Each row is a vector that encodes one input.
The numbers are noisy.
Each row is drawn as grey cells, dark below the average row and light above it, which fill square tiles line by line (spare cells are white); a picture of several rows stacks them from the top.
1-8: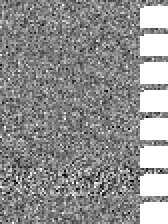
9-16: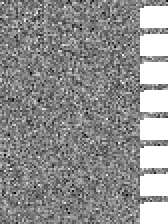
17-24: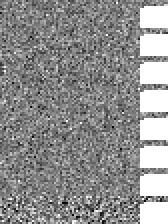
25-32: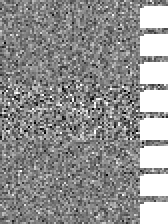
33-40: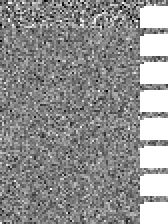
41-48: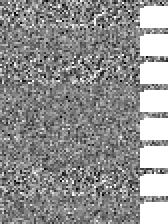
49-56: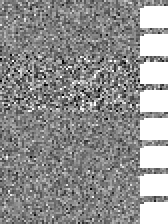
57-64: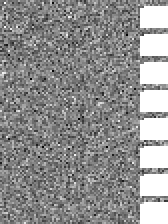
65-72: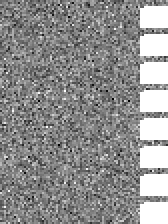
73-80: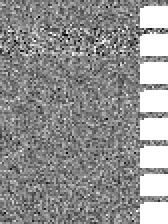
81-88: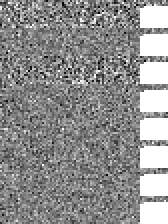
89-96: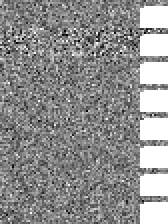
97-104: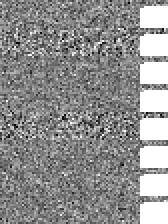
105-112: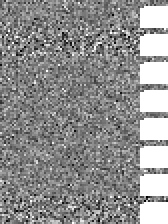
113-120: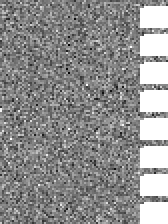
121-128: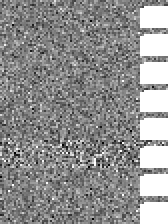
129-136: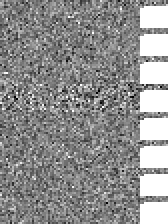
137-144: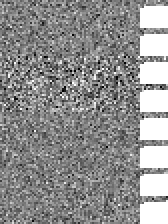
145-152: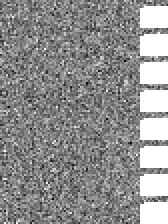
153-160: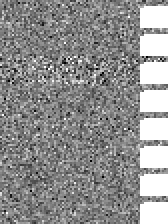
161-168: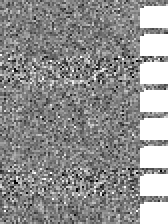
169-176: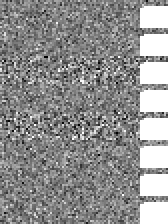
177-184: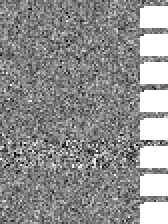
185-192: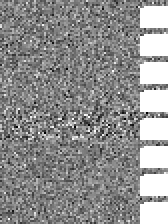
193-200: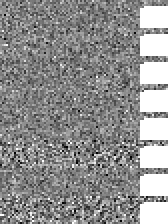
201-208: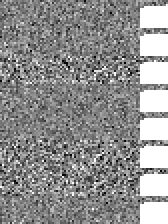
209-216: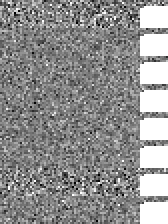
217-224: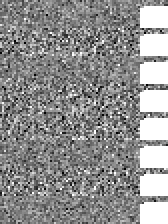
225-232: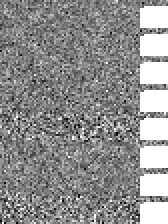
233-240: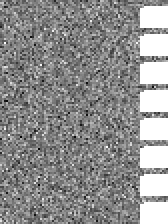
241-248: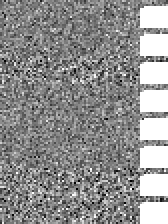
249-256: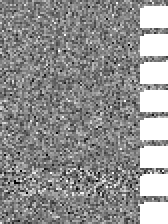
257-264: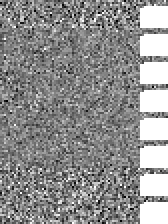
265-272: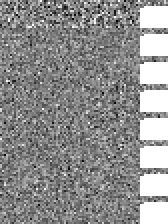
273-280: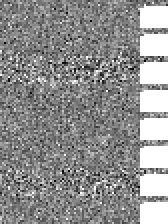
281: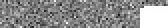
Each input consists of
either a point on each of two 8-point circles, or a node of an 11-node tree and four true/false values.
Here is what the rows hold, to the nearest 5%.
About 20% of them hold a point on each of two 8-point circles. The rest hold a node of an 11-node tree and four true/false values.
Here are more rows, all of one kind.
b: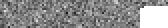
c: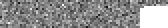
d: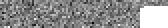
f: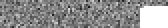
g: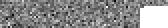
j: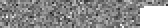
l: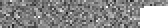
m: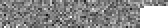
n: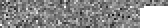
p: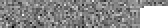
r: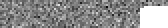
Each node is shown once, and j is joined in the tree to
b and n.
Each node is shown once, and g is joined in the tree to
l.
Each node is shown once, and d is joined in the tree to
r.
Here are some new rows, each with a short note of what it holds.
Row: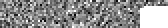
a point on each of two 8-point circles
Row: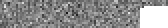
a node of an 11-node tree and four true/false values
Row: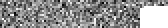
a point on each of two 8-point circles
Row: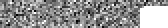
a point on each of two 8-point circles
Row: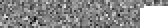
a node of an 11-node tree and four true/false values
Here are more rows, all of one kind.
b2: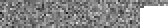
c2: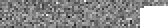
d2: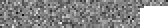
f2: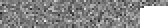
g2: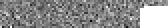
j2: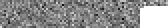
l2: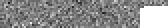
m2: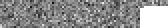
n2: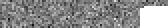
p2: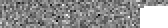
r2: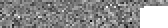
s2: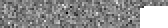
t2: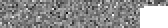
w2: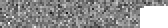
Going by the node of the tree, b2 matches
c2, g2, j2 and r2.
